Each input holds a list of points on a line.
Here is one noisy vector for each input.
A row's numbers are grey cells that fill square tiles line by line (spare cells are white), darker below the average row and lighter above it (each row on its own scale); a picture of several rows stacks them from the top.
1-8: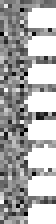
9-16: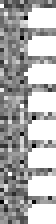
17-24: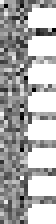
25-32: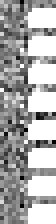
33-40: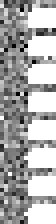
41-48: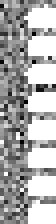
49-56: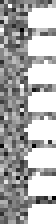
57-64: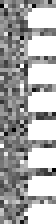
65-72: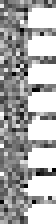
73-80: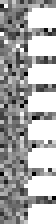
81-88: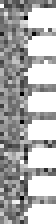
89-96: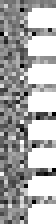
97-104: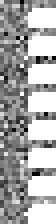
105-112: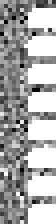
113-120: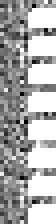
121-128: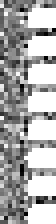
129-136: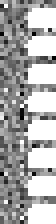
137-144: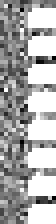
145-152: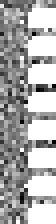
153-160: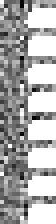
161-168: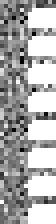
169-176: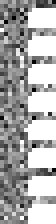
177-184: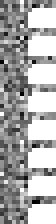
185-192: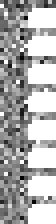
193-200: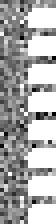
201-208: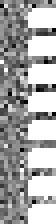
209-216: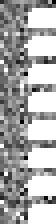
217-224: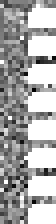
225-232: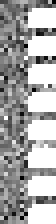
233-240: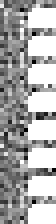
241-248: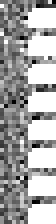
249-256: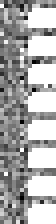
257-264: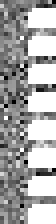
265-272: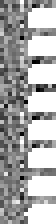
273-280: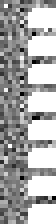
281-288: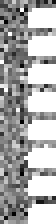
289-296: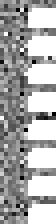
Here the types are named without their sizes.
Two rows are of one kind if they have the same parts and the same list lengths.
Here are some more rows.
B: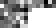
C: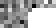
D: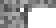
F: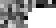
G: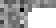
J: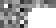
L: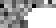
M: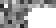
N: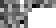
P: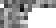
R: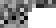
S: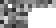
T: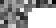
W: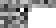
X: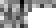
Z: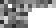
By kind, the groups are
B, G, J, P
C, L, N
D, F, M, R, T, W, X
S, Z

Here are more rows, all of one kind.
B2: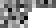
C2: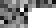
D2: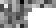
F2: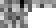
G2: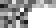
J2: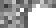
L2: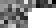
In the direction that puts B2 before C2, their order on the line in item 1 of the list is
D2, F2, G2, J2, B2, C2, L2.
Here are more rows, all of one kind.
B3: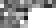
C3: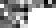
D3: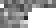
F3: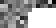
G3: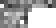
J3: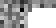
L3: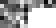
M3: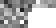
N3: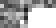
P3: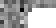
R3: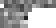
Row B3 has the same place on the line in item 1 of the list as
D3, G3, N3 and R3.
